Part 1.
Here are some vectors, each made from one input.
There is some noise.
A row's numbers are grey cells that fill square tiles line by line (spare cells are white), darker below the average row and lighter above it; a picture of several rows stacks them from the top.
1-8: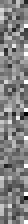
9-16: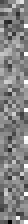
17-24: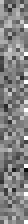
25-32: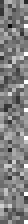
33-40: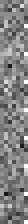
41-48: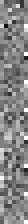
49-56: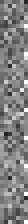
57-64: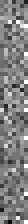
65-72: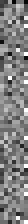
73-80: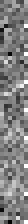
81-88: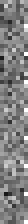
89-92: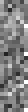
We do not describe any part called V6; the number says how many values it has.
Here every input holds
a point on a 5-point line and a value of V6, together with either a fixed value, or a node of a 9-node tree.
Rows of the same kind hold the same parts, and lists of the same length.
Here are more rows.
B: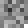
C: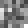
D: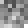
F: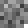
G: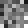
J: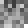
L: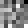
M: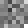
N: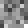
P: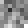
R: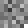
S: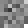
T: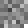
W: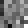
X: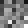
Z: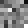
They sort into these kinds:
B, D, J, M, N, P, R, S, T
C, F, G, L, W, X, Z

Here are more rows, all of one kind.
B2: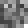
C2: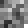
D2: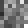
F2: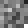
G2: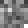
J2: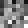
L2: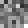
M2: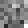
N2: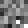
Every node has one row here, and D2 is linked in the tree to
B2, C2 and J2.
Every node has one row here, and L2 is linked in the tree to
B2 and M2.
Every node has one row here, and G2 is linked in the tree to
C2 and F2.
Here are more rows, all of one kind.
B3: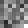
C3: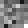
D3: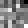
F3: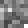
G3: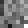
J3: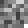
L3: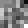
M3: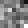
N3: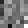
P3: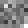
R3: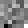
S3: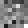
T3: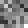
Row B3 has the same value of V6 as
F3, G3, R3 and T3.
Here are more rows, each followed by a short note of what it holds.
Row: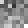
a point on a 5-point line and a value of V6
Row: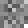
a point on a 5-point line and a value of V6
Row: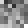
a point on a 5-point line and a value of V6
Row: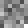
a point on a 5-point line and a value of V6
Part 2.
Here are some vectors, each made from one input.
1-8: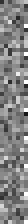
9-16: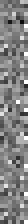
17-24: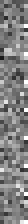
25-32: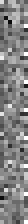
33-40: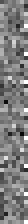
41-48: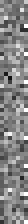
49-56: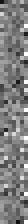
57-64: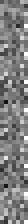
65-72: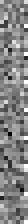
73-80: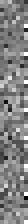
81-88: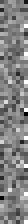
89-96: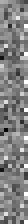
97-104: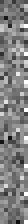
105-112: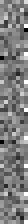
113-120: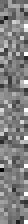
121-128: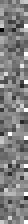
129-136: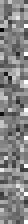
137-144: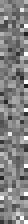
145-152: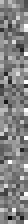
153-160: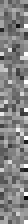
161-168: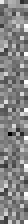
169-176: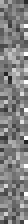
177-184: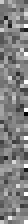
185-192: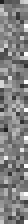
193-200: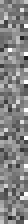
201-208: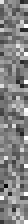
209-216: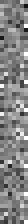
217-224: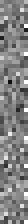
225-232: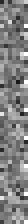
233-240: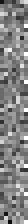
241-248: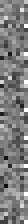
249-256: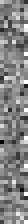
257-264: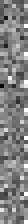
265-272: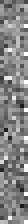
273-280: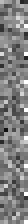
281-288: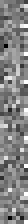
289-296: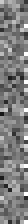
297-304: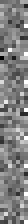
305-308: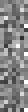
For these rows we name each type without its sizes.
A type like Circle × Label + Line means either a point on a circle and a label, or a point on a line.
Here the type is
(Circle + Line) × (Circle + Unit).
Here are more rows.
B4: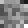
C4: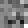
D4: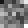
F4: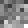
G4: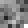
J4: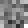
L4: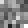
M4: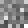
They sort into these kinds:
B4
C4, D4, J4
F4, G4, L4
M4

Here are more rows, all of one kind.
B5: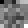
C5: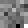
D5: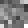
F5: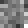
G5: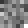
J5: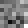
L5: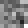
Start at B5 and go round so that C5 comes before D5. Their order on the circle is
B5, L5, J5, C5, F5, G5, D5.
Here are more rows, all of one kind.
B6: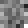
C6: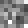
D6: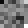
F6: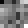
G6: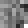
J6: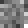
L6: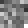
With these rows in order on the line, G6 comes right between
B6 and L6.
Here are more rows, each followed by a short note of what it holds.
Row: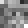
a point on a circle
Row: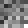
a point on each of two circles
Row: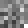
a point on a line
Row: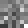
a point on a line
